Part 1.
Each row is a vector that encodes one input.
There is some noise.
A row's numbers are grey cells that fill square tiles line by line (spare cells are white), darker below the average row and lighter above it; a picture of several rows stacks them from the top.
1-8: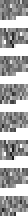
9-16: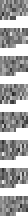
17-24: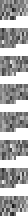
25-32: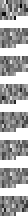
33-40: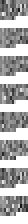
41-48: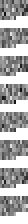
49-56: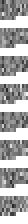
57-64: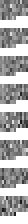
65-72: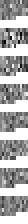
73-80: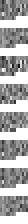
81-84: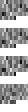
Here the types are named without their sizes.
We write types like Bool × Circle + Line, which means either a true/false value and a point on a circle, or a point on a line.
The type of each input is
Label.
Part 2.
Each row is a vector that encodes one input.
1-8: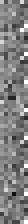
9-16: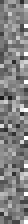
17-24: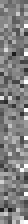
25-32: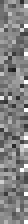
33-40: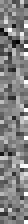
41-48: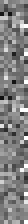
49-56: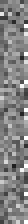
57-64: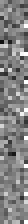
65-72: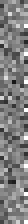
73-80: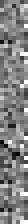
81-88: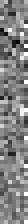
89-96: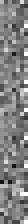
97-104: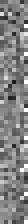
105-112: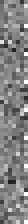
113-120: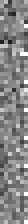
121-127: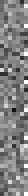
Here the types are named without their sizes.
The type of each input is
Tree + Unit.
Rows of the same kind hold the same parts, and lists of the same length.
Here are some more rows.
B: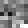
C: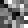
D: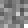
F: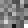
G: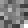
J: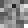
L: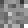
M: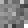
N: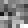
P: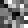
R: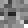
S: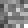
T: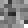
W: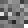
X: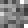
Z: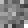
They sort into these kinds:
B, D, F, G, J, L, M, N, R, S, T, W, X, Z
C, P

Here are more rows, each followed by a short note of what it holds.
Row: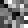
a fixed value
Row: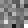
a node of a tree
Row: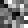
a fixed value
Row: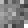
a node of a tree
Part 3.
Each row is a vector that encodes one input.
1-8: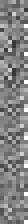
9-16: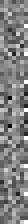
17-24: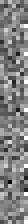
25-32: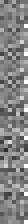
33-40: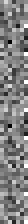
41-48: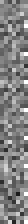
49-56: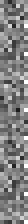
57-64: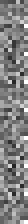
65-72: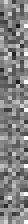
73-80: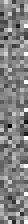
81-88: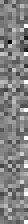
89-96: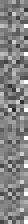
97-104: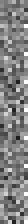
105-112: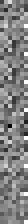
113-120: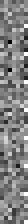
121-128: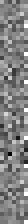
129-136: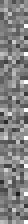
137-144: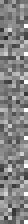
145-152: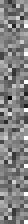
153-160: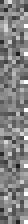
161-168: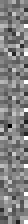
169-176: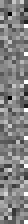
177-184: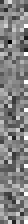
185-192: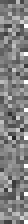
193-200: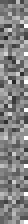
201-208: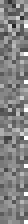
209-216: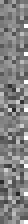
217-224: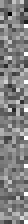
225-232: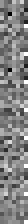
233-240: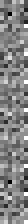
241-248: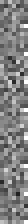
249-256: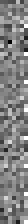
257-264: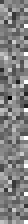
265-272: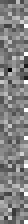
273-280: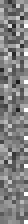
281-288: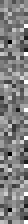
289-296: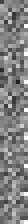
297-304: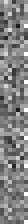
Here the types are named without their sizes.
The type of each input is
Tree.
